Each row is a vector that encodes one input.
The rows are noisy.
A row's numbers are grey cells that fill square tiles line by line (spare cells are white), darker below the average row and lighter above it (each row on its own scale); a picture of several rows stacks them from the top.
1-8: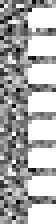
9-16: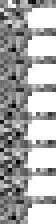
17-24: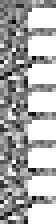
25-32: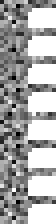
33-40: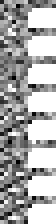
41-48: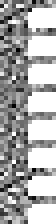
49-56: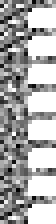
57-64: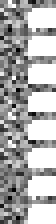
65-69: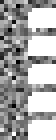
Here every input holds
a point on a 6-point circle.
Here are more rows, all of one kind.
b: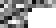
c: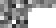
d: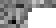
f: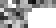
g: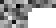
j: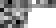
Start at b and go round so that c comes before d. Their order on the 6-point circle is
b, c, j, d, g, f.
